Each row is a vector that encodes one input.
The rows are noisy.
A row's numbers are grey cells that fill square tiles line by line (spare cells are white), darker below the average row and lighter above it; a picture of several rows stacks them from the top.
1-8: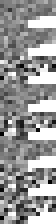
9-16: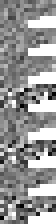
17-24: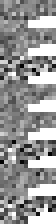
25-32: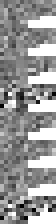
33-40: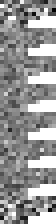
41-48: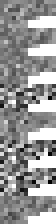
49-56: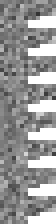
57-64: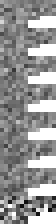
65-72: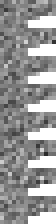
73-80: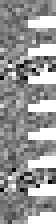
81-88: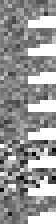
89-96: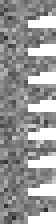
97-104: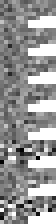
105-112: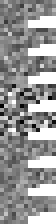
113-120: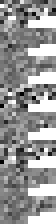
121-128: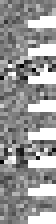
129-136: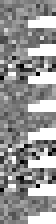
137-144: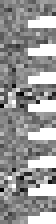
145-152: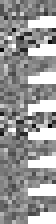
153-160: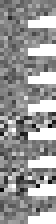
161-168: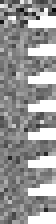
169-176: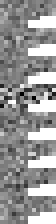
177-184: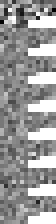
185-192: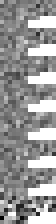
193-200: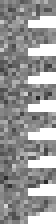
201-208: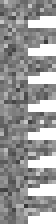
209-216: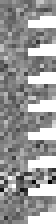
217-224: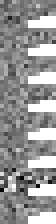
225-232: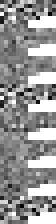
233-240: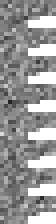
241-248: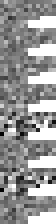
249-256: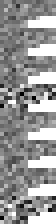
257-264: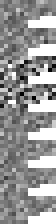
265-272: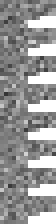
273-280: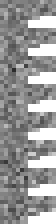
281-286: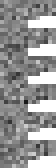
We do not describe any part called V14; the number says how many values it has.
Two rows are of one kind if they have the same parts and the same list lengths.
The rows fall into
2 kinds.
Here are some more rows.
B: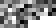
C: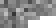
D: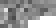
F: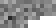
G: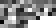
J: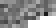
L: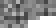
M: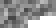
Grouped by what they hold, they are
B, G
C, D, F, J, L, M

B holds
a point on a 17-point circle.
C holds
five true/false values and a value of V14.
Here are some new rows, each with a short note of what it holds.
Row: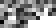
a point on a 17-point circle
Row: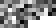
a point on a 17-point circle
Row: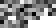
a point on a 17-point circle
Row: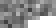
five true/false values and a value of V14
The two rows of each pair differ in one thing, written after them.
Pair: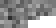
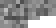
the value of V14
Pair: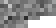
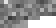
one of the five true/false values
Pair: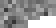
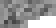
the value of V14
